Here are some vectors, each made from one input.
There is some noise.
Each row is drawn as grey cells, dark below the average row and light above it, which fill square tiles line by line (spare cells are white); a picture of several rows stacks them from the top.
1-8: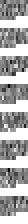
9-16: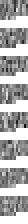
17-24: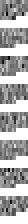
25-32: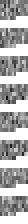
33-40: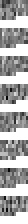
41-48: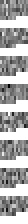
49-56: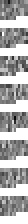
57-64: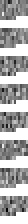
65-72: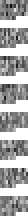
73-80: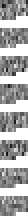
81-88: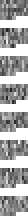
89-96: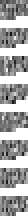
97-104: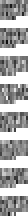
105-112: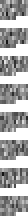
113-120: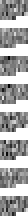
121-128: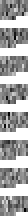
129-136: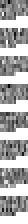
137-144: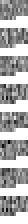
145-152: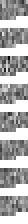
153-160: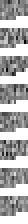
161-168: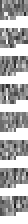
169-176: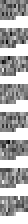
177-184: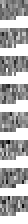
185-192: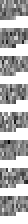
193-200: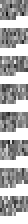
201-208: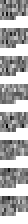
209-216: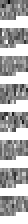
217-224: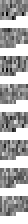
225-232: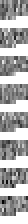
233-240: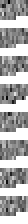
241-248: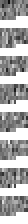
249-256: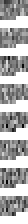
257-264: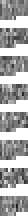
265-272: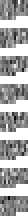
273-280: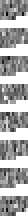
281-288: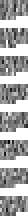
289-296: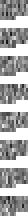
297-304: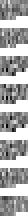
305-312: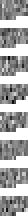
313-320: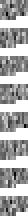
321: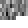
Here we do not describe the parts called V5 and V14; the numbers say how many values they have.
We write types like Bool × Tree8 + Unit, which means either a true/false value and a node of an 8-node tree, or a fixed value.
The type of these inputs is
(Circle11 + V14) × V5 + Line9.
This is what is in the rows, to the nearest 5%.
About 25% of them hold a point on a 9-point line. The rest hold a value of V5, together with either a point on an 11-point circle, or a value of V14.
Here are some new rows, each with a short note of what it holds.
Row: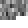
a point on a 9-point line
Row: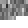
a point on an 11-point circle and a value of V5
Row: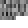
a point on a 9-point line
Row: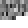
a point on a 9-point line
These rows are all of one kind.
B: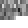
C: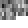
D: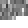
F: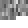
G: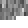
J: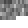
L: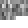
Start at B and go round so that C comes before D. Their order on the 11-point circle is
B, L, C, F, G, J, D.
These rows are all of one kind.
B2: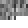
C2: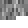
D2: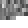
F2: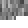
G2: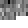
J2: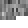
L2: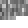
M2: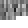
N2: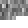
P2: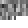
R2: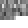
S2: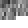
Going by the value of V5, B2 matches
M2 and P2.
